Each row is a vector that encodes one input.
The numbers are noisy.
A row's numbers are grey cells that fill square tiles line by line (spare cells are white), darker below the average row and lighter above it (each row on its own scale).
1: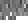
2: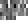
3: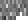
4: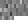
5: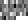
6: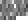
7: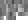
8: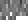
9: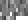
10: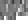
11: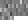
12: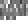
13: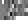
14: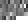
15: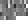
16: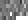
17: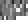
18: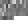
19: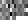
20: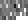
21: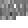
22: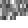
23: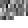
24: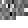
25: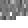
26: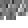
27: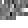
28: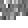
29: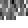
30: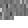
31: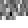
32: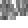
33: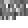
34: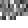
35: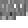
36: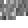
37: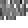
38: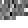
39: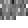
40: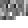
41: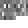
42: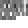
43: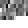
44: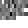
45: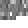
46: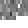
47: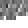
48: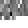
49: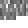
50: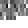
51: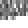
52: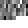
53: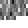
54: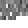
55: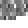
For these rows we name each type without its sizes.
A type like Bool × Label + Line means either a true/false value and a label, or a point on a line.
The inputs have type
Bool × Bool × Bool × Bool + Unit.
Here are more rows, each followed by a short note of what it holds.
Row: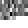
a fixed value
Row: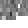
four true/false values
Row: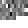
a fixed value
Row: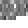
four true/false values
